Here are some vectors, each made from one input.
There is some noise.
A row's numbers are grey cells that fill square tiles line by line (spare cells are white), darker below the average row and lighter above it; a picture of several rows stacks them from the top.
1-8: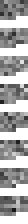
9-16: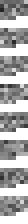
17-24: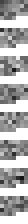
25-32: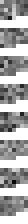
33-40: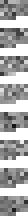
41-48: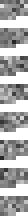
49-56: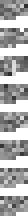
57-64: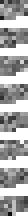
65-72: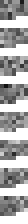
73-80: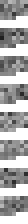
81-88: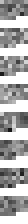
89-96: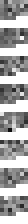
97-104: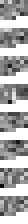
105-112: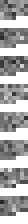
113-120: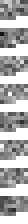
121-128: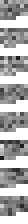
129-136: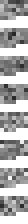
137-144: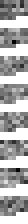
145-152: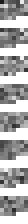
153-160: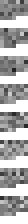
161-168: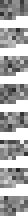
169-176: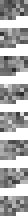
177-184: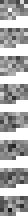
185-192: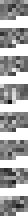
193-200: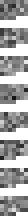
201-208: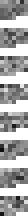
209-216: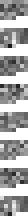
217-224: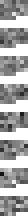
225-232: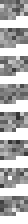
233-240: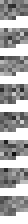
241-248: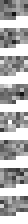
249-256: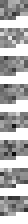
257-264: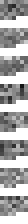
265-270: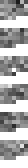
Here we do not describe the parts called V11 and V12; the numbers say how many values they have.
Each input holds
either a point on a 6-point circle and a value of V12, or a point on a 10-point circle and a value of V11, or a fixed value.
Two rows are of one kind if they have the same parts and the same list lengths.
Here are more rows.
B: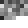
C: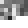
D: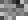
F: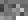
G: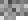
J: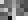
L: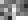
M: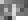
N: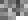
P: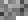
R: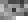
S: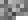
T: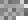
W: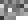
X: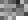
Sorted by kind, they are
B, D, G, N, R, T, W, X
C, J, L, M
F, P, S

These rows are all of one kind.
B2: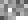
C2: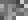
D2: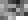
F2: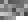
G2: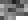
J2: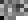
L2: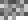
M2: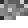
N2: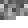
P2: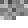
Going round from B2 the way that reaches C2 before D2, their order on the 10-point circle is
B2, P2, J2, M2, C2, G2, L2, D2, N2, F2.
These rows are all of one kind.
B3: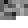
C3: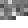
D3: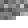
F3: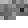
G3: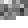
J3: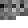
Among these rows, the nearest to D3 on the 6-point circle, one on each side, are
B3 and F3.
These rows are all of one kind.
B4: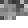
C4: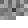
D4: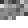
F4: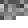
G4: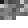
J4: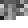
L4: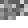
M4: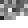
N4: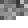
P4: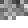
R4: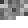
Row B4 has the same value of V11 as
F4, J4, N4 and P4.
